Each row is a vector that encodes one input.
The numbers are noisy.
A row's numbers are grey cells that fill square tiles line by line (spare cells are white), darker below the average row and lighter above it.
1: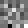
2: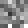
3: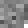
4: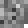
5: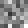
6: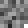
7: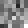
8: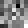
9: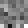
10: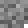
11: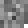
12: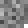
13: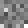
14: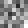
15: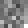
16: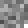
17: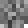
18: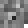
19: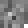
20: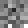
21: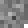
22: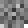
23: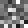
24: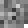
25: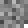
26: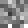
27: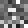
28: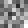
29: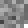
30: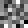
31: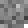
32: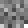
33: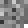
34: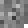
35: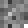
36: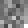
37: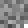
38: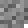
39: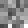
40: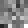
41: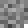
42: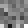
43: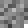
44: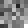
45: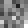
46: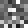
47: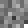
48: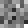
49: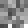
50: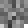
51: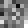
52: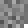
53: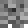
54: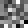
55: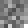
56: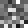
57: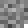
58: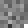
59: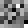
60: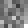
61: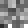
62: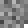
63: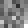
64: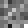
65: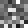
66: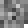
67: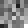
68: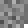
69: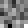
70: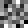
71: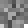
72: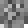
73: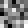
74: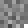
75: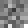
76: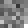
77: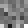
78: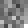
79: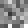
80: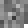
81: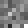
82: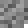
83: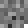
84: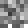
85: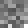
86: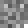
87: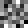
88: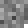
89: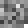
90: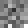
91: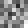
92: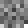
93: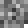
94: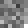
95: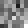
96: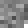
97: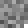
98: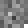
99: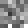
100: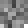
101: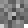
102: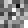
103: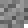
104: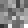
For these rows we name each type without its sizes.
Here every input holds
a list of points on a line.
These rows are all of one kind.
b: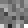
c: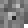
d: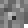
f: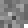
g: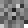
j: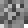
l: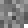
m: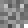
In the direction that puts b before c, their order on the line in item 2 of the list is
m, b, g, c, d, f, l, j.
